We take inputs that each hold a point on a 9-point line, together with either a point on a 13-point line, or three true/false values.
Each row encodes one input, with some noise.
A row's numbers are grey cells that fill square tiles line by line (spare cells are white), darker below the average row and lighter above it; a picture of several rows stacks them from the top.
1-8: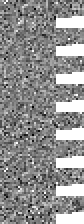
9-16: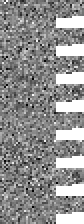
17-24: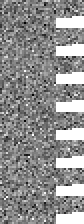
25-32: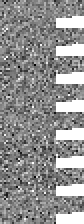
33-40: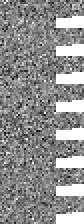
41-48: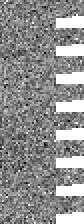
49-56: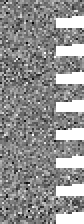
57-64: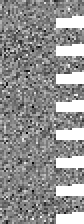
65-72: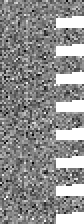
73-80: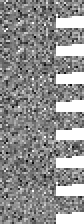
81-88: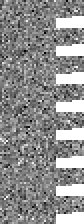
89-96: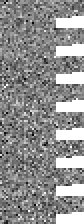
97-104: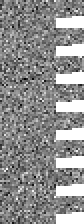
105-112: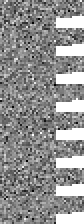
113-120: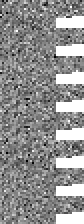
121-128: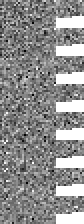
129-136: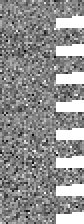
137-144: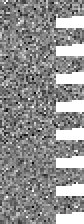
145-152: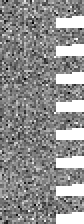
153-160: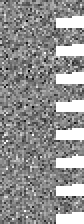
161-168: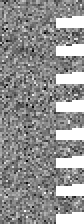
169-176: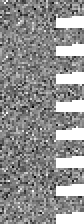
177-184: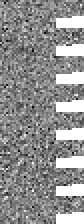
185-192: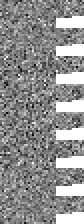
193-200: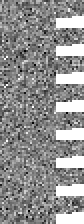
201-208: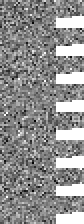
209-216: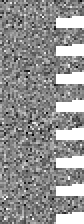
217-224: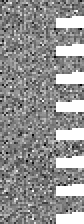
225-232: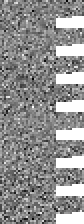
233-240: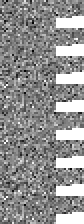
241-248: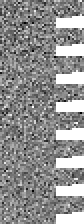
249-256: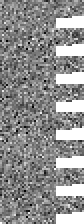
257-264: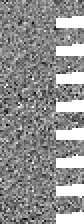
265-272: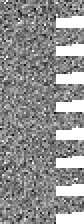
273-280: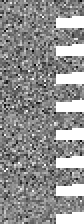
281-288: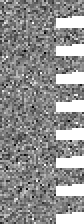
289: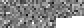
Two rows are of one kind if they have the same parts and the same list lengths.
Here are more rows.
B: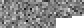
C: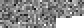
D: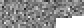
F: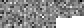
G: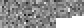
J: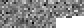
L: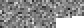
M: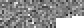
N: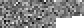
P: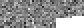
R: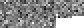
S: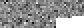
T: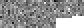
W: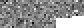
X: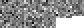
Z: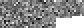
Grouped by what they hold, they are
B, C, D, F, G, J, S, T, W, X
L, M, N, P, R, Z

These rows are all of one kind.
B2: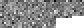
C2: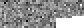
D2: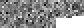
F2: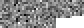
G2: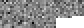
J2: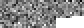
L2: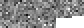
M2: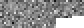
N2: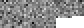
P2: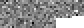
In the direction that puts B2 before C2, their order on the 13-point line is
J2, B2, M2, N2, G2, L2, P2, F2, C2, D2.
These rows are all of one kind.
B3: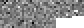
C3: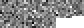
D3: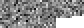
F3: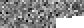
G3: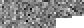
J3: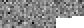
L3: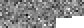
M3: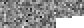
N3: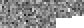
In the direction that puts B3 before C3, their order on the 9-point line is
D3, L3, G3, N3, M3, J3, B3, F3, C3.
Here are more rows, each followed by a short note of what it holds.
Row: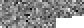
a point on a 9-point line and a point on a 13-point line
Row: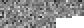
a point on a 9-point line and a point on a 13-point line
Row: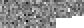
a point on a 9-point line and a point on a 13-point line
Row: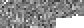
a point on a 9-point line and three true/false values
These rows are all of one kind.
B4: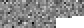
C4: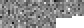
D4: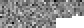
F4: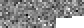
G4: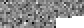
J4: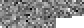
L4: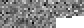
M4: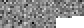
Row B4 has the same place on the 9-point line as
G4 and M4.
